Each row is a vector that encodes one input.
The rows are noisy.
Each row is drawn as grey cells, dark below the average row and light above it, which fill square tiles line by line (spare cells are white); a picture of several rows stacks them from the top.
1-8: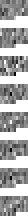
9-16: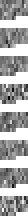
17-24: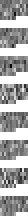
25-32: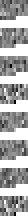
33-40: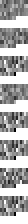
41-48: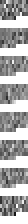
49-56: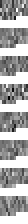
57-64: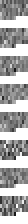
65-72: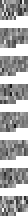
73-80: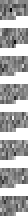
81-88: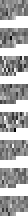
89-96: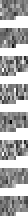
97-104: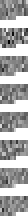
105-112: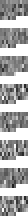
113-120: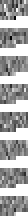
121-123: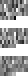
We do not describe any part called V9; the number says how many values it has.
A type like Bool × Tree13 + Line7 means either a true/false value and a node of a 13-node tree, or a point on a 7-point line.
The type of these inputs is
Line7 + (Line8 + V9) × V9.
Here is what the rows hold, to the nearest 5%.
About 25% of them hold a point on a 7-point line. The rest hold a value of V9, together with either a point on an 8-point line, or a value of V9.
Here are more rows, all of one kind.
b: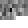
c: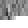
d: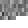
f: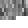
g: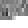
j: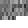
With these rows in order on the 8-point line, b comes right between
c and g.
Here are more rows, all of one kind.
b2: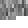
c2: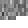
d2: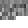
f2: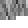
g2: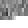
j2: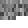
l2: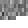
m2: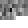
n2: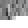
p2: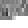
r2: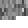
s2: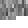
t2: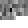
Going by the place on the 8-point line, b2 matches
c2, j2 and s2.
